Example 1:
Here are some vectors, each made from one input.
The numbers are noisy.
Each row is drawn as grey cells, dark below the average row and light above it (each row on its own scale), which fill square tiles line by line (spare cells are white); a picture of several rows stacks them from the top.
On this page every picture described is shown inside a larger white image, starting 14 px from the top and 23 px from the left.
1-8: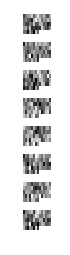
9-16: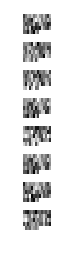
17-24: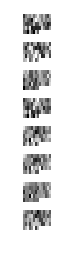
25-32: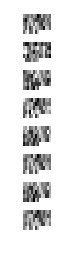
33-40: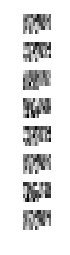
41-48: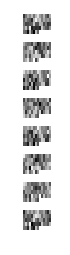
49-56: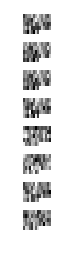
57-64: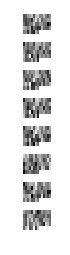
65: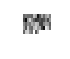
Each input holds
a list of up to two points on a 4-point line.
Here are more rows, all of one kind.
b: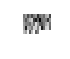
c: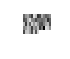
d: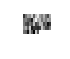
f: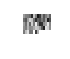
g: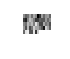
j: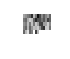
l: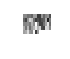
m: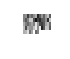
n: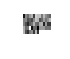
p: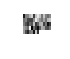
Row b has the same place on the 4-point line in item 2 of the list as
c, j, m and n.
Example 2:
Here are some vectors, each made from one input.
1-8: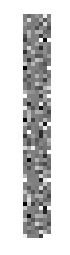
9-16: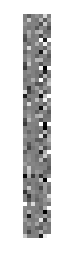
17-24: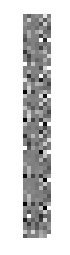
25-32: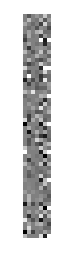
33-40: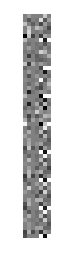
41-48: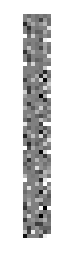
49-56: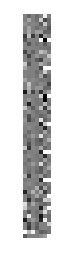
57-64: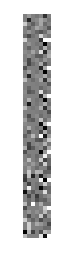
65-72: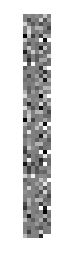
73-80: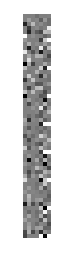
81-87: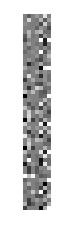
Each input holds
a point on a 6-point line, together with either a point on an 8-point circle, or a fixed value.
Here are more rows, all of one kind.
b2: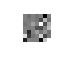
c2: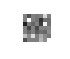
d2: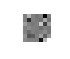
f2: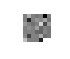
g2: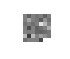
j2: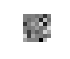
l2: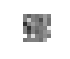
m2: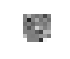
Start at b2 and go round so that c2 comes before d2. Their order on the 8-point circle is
b2, f2, g2, c2, m2, l2, j2, d2.
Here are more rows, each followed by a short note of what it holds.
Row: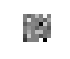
a point on a 6-point line
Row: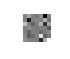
a point on an 8-point circle and a point on a 6-point line
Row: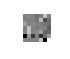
a point on a 6-point line
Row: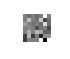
a point on a 6-point line
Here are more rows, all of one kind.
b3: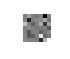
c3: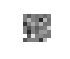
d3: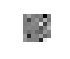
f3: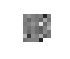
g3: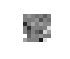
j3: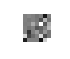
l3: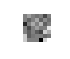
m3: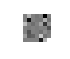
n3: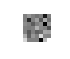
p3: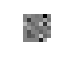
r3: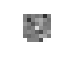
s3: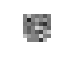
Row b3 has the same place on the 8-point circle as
j3 and p3.
